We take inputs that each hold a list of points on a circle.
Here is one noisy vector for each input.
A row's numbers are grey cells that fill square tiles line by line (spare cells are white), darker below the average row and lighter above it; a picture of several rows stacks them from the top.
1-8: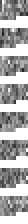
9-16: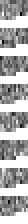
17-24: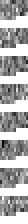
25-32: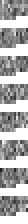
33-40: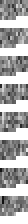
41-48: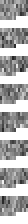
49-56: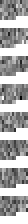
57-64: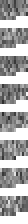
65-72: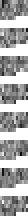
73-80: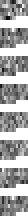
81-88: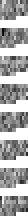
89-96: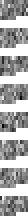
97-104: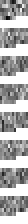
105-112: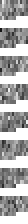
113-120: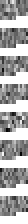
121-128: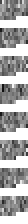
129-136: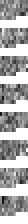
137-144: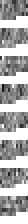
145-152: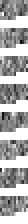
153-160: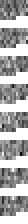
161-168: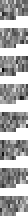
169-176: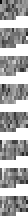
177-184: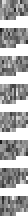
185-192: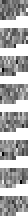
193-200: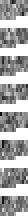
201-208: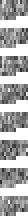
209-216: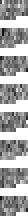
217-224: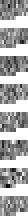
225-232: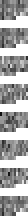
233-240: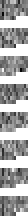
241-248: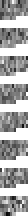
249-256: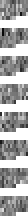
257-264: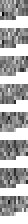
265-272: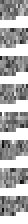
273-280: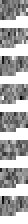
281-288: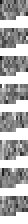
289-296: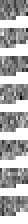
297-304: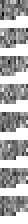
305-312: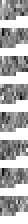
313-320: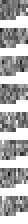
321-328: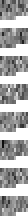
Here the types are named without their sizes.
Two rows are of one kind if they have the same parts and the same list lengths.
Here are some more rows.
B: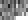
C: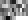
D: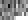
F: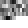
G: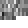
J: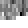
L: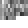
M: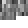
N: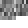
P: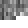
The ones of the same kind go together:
B, D, P
C, F
G, J, L, M, N

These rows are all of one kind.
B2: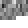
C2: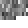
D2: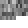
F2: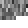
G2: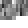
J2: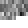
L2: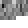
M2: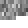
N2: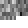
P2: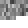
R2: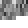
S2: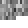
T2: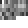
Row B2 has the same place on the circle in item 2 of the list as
L2, M2, P2 and S2.
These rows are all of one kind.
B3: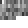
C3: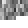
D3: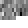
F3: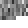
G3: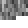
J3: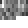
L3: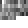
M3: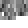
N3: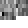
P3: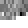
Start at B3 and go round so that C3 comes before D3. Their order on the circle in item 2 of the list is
B3, F3, N3, J3, G3, C3, M3, P3, D3, L3.
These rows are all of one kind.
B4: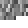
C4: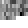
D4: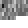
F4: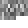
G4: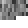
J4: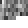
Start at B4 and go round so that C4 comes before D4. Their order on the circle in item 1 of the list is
B4, G4, J4, F4, C4, D4.
